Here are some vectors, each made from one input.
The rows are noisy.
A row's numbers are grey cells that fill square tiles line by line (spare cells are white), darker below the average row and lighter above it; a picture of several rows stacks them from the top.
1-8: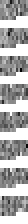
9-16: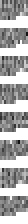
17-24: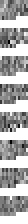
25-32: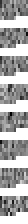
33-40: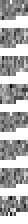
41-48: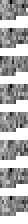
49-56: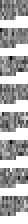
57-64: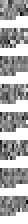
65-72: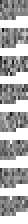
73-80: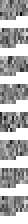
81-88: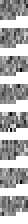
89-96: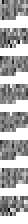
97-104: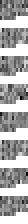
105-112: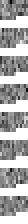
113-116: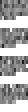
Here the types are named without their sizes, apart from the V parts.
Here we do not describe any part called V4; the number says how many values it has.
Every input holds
a value of V4, together with either a fixed value, or a node of a tree, or three true/false values.
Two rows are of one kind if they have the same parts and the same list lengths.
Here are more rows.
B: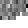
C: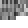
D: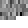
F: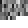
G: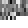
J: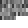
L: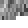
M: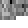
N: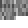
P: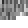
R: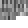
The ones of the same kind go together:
B, C, J, M, P, R
D, L, N
F, G

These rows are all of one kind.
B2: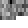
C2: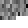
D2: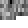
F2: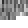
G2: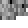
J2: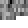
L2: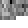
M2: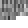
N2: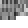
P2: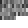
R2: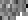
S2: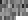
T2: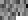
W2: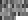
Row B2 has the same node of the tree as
C2, P2 and W2.
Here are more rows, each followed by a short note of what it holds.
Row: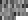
a node of a tree and a value of V4
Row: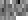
three true/false values and a value of V4
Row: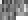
a node of a tree and a value of V4
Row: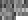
a node of a tree and a value of V4
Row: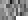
three true/false values and a value of V4
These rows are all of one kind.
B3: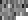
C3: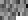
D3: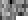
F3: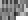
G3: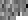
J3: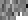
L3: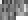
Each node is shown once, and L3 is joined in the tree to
C3.
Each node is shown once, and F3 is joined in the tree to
B3 and D3.
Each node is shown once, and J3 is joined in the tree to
G3.
